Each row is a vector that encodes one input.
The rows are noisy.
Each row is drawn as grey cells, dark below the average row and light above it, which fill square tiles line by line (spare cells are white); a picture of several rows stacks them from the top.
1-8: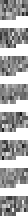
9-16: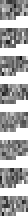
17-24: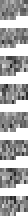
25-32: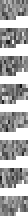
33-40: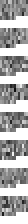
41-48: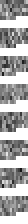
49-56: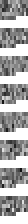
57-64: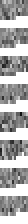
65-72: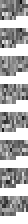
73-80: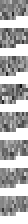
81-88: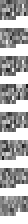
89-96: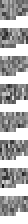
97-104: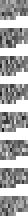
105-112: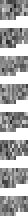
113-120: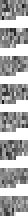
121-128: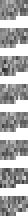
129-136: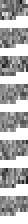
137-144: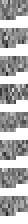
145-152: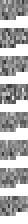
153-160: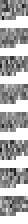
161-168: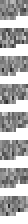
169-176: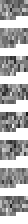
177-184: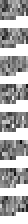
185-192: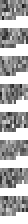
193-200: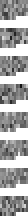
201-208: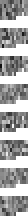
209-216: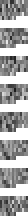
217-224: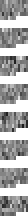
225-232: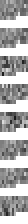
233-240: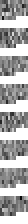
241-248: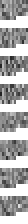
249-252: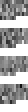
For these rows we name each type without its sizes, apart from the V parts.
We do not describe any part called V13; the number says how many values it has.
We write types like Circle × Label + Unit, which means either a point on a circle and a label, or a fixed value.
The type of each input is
Bool × Bool × Bool × Bool + (Circle + Unit) × V13.
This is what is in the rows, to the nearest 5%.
About 55% of them hold four true/false values. The rest hold a value of V13, together with either a point on a circle, or a fixed value.
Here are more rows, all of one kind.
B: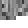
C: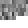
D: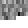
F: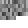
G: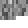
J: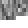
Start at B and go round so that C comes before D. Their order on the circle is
B, J, F, C, G, D.
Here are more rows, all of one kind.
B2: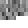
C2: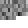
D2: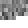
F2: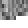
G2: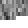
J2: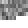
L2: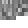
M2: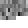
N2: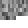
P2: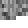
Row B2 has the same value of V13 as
F2 and J2.
